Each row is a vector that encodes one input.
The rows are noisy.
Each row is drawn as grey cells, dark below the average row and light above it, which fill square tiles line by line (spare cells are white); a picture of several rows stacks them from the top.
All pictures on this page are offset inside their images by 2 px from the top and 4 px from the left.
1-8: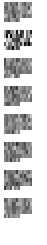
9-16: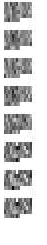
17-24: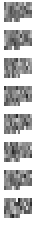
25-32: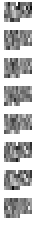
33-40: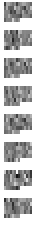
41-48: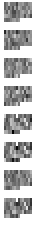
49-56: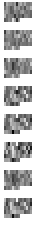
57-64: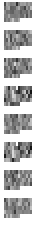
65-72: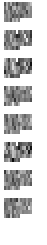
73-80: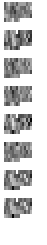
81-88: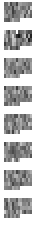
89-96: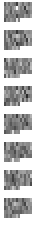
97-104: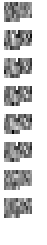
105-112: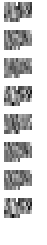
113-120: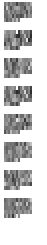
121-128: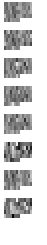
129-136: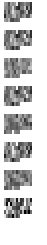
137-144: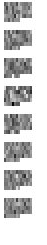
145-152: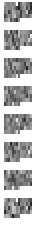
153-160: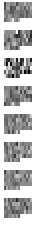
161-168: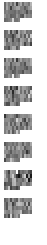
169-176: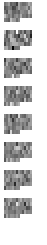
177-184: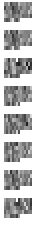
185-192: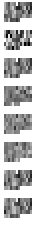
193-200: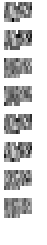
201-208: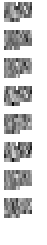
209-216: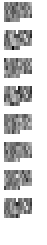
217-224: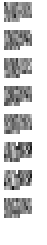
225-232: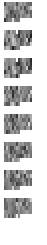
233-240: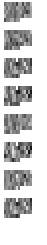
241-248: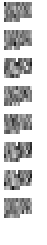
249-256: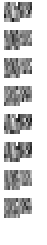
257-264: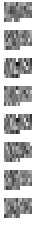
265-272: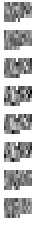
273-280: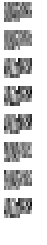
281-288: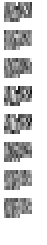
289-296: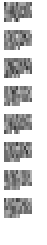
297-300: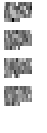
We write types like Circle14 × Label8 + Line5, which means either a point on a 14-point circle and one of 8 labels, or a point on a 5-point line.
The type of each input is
List2(Line3 × Line8).
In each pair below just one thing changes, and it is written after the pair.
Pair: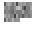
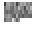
the place on the 3-point line in item 1 of the list
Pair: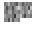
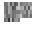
the place on the 3-point line in item 2 of the list
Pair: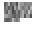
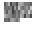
the place on the 8-point line in item 2 of the list
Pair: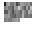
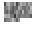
the place on the 8-point line in item 2 of the list
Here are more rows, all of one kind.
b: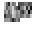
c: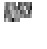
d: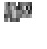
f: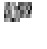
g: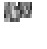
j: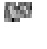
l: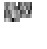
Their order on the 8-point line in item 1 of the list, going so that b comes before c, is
d, b, f, g, l, c, j.
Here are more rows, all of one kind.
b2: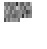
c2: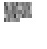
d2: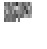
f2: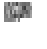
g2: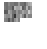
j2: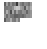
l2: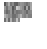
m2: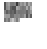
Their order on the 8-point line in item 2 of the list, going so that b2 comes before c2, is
f2, g2, d2, j2, l2, b2, c2, m2.
